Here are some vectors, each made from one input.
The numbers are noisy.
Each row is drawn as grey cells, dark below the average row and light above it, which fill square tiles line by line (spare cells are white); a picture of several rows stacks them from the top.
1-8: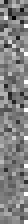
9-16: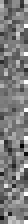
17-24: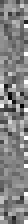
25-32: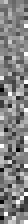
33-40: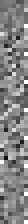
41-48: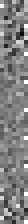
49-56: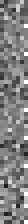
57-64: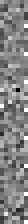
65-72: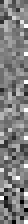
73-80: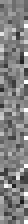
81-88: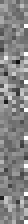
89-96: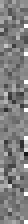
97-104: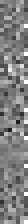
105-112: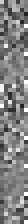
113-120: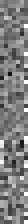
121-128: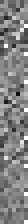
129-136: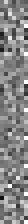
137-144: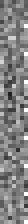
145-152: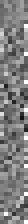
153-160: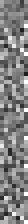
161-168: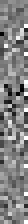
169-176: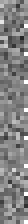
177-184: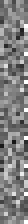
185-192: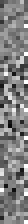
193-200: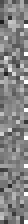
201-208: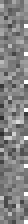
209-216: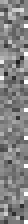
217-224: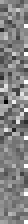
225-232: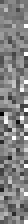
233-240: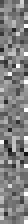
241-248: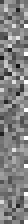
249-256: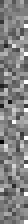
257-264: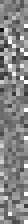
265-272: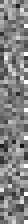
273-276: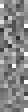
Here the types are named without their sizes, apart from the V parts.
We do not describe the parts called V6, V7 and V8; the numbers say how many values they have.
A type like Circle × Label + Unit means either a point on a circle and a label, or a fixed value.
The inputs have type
(Bool × Bool × Bool × Bool + V8) × V7 + Circle × Label + V6.
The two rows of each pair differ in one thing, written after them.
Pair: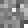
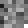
the label
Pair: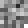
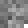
the place on the circle
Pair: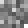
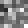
the label
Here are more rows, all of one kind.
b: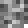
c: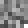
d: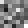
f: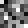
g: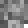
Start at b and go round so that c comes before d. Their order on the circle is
b, g, c, f, d.
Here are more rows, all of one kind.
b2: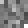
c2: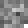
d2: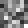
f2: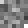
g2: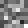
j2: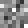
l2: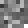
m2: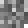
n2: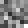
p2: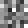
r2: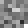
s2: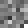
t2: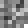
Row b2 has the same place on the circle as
j2 and t2.
